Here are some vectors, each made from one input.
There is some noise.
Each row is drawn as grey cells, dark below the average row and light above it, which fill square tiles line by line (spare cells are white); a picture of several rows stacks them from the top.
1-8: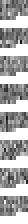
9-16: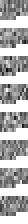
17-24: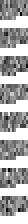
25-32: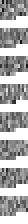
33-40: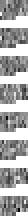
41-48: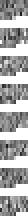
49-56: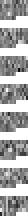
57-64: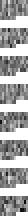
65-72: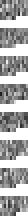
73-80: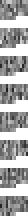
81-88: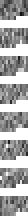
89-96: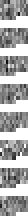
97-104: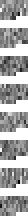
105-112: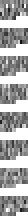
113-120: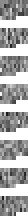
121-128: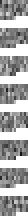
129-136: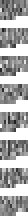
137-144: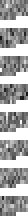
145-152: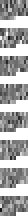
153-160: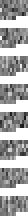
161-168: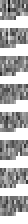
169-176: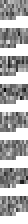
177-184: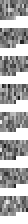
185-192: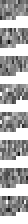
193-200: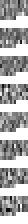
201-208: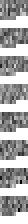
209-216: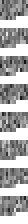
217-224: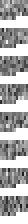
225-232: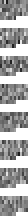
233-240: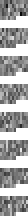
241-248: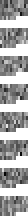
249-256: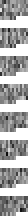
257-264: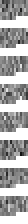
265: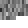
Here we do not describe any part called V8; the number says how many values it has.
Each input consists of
a node of an 11-node tree and a true/false value, together with either a point on a 5-point circle, or a value of V8.
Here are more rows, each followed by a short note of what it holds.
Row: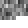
a point on a 5-point circle, a node of an 11-node tree and a true/false value
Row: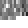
a point on a 5-point circle, a node of an 11-node tree and a true/false value
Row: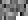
a node of an 11-node tree, a true/false value and a value of V8
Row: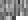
a point on a 5-point circle, a node of an 11-node tree and a true/false value
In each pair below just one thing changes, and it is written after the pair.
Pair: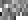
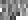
the place on the 5-point circle
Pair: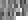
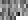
the node of the tree
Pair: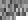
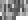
the node of the tree
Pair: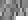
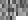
the true/false value
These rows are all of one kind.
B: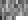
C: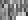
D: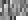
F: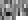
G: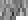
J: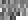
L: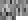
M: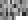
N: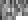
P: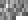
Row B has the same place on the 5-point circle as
F, L and N.
